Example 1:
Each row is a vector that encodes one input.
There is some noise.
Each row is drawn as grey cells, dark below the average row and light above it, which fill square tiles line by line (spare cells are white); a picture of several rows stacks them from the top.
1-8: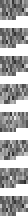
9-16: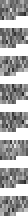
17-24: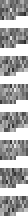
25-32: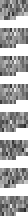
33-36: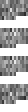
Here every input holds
one of 4 labels.
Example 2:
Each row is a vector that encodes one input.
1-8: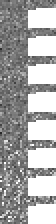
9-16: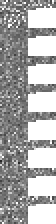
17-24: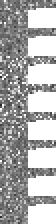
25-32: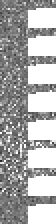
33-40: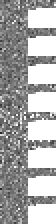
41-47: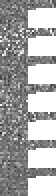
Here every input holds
three true/false values.
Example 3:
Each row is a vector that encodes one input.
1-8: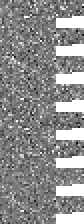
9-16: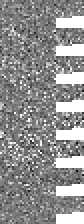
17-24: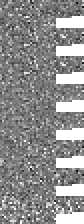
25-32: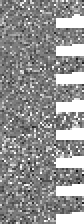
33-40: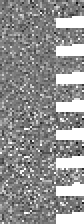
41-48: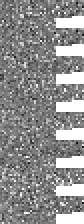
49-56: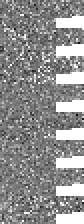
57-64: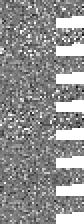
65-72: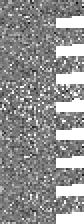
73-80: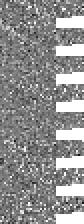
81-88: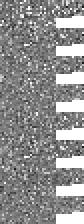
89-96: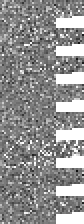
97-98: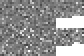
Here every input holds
three true/false values.
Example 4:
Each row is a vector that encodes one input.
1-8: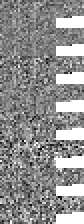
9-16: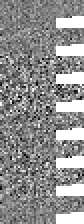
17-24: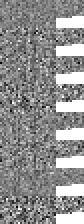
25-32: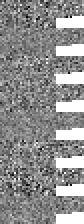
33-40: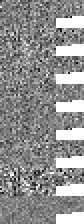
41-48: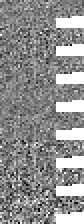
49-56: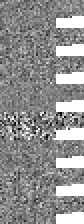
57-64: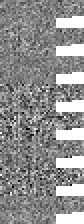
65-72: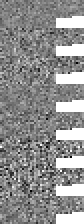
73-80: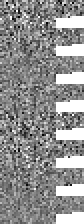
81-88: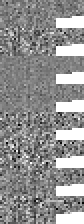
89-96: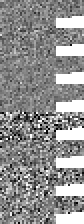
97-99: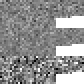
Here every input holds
three true/false values.
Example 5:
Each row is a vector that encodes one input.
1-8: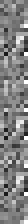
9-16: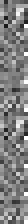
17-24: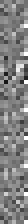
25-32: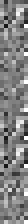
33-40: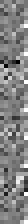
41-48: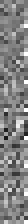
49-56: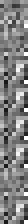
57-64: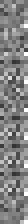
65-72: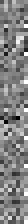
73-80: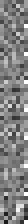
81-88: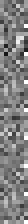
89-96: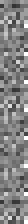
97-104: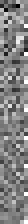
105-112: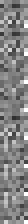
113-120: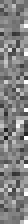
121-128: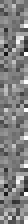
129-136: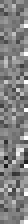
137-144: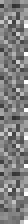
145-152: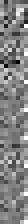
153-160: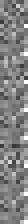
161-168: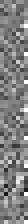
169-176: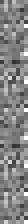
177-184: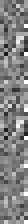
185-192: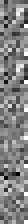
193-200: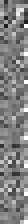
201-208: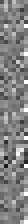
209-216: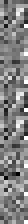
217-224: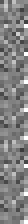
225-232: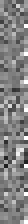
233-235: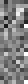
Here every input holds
a point on a 6-point line.
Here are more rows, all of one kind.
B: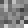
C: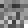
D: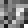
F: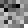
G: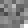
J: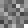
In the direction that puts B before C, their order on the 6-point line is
D, J, B, G, C, F.
